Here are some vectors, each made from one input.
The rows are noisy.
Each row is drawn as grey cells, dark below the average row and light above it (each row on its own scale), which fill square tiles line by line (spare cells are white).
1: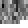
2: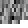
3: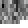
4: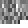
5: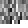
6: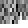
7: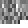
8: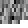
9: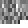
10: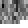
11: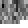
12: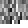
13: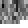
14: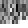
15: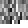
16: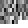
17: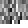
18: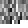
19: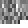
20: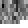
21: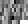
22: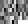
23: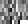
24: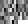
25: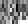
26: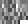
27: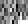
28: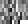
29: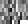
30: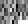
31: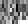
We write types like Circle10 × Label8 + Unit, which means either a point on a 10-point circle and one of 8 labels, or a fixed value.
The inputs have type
Line7.
